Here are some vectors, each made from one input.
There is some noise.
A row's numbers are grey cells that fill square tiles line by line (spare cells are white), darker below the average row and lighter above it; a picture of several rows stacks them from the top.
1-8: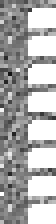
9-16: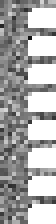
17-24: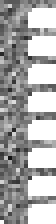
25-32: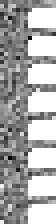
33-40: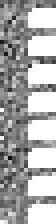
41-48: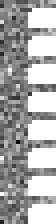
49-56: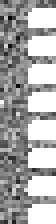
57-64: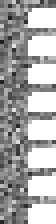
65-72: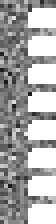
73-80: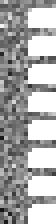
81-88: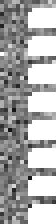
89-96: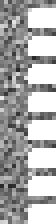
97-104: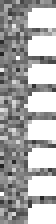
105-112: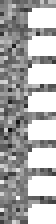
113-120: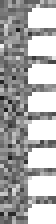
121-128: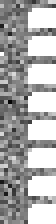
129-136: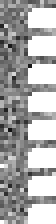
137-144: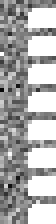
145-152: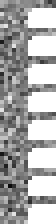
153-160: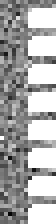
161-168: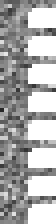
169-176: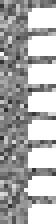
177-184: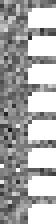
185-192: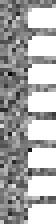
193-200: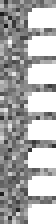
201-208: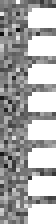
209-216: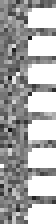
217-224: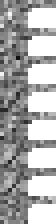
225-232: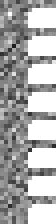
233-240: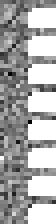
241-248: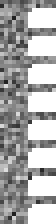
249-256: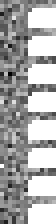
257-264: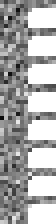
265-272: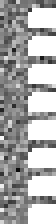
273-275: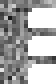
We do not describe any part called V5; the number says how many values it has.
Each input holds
a value of V5, together with either one of 12 labels, or three true/false values.
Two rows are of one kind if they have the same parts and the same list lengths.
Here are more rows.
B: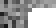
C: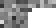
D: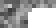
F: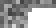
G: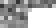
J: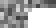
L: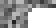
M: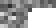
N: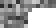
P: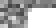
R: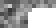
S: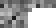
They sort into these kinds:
B, C, N, S
D, F, G, J, L, M, P, R

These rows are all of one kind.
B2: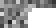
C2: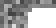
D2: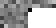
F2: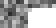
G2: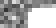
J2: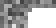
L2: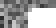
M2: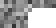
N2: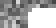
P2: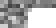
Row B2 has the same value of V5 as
C2, J2, L2 and N2.
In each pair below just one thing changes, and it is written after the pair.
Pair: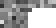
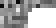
the value of V5
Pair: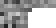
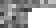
the value of V5
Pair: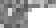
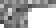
one of the three true/false values
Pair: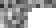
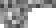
one of the three true/false values
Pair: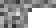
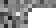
one of the three true/false values
